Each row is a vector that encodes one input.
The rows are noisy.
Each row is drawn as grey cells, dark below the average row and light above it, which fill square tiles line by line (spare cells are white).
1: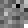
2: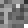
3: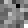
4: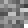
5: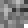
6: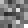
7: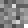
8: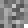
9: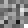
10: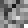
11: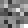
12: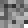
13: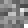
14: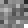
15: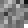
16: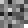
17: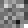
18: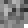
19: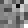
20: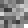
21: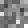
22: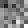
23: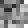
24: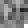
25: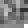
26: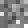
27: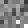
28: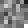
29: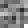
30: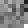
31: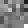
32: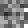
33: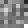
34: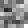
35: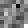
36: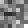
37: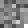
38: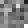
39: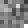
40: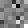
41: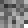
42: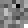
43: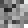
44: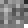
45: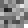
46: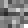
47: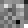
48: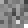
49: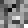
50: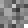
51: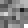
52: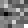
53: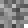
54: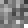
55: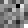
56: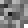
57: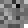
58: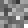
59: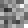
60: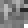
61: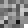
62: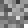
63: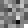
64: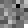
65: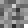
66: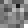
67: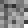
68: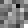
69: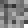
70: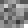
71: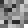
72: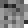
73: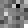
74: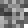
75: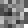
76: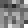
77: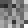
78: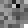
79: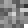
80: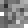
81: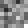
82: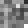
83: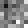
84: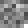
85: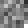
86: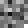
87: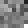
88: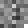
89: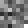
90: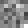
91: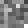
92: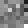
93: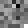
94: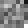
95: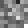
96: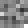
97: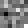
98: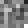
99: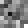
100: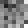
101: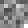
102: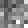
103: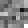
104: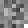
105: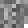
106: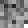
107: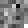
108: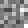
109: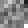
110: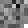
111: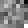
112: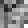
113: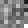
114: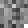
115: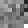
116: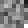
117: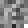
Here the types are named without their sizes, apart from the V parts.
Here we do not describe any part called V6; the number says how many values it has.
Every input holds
a node of a tree, together with either a point on a circle, or a value of V6.
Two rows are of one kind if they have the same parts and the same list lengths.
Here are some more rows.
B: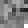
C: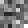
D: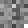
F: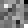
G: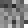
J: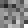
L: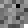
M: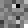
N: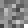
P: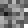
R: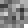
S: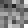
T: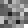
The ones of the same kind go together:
B, C, D, G, J, L, M, N, R, S
F, P, T

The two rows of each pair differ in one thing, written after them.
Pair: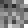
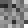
the value of V6
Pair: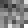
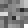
the node of the tree
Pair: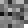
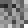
the node of the tree
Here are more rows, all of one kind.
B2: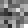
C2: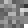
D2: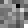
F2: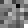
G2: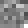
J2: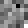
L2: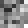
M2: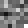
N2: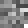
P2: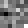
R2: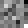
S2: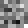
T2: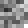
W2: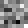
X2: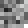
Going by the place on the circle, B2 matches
G2, L2, T2 and X2.
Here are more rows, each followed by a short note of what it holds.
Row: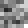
a point on a circle and a node of a tree
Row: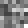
a point on a circle and a node of a tree
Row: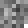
a node of a tree and a value of V6
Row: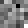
a point on a circle and a node of a tree
